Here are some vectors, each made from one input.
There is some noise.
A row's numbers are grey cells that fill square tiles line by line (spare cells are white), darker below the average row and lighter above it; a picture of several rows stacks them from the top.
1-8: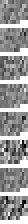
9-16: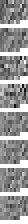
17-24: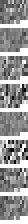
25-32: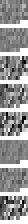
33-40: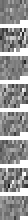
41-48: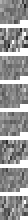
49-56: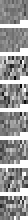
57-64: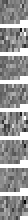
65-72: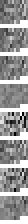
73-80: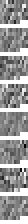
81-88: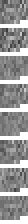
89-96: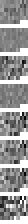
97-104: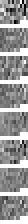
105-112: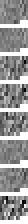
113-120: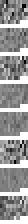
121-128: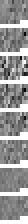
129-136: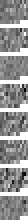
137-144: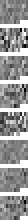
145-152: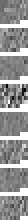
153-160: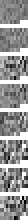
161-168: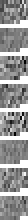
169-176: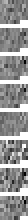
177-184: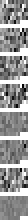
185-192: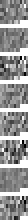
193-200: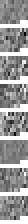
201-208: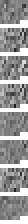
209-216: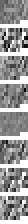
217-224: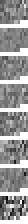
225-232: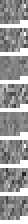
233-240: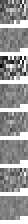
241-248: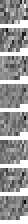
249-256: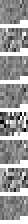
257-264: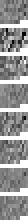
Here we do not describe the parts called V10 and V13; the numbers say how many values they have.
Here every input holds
a node of an 8-node tree, a true/false value, a value of V10 and a value of V13.
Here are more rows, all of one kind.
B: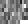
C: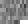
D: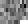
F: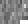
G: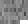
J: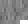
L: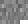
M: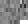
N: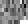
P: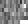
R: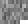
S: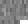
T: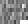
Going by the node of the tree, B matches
C and R.
